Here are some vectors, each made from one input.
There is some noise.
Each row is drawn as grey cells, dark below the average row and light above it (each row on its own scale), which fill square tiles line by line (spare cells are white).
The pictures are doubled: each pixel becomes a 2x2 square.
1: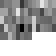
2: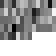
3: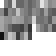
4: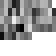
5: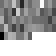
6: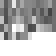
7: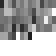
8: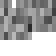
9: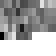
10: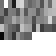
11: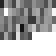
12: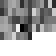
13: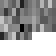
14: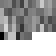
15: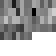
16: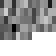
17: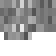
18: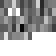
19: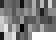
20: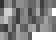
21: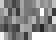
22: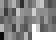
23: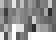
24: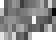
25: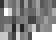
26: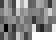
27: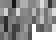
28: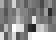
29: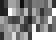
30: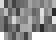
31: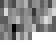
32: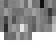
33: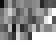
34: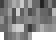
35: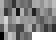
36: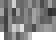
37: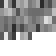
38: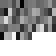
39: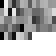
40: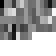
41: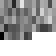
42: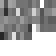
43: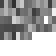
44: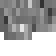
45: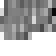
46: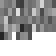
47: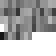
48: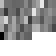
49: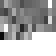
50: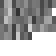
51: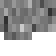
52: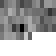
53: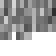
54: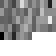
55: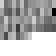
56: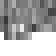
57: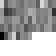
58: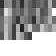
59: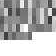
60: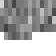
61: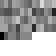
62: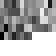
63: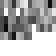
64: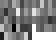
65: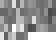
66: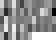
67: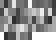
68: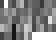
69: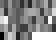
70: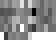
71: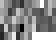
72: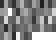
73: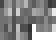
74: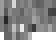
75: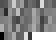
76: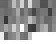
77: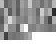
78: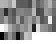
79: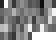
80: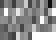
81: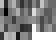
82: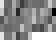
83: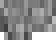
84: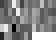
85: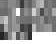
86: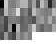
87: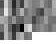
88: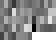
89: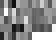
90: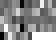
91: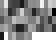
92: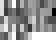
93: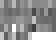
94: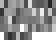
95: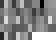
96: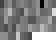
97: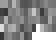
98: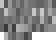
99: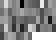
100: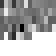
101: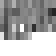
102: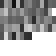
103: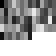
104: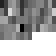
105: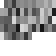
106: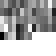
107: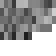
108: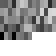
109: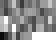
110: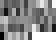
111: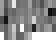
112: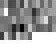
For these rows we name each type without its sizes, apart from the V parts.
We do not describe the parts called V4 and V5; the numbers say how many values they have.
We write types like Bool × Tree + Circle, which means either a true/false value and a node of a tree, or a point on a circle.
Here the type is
Bool × (Line × V5 + V4).
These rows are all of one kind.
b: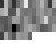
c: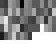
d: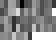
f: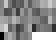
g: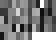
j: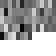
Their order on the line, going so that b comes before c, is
b, d, g, j, c, f.
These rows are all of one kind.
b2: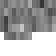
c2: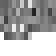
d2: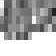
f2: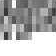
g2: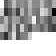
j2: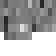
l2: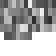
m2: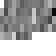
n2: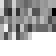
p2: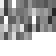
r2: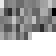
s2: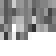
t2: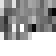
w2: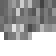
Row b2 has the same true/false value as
c2, j2, l2 and w2.
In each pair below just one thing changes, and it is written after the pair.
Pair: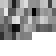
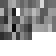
the true/false value
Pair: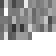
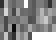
the value of V5
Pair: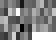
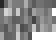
the true/false value
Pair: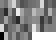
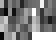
the place on the line
